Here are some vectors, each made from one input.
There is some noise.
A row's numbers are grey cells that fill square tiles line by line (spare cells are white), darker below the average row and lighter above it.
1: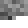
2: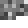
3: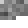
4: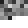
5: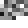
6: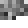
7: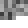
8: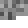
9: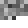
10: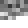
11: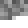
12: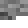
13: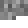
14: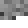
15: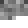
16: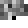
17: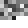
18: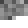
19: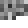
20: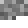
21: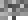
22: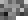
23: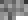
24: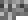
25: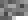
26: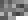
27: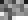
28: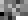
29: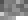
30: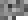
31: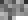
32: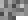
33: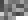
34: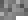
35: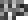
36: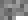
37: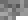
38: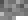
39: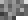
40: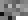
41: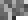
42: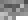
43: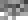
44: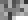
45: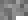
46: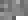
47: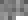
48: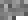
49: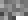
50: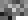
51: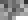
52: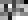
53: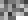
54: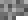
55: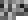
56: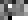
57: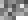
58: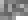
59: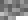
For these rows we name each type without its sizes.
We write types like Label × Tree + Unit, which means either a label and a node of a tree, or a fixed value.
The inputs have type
Line × (Tree + Unit).
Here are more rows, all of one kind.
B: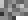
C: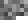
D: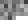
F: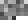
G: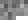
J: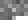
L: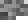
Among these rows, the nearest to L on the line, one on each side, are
F and J.
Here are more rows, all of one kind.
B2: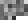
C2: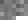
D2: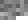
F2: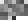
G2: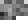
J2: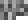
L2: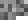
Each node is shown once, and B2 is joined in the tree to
D2 and L2.
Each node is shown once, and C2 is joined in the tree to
D2 and G2.
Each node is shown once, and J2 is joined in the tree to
D2 and F2.
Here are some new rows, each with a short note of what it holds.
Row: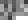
a point on a line and a node of a tree
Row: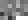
a point on a line
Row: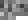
a point on a line
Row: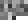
a point on a line
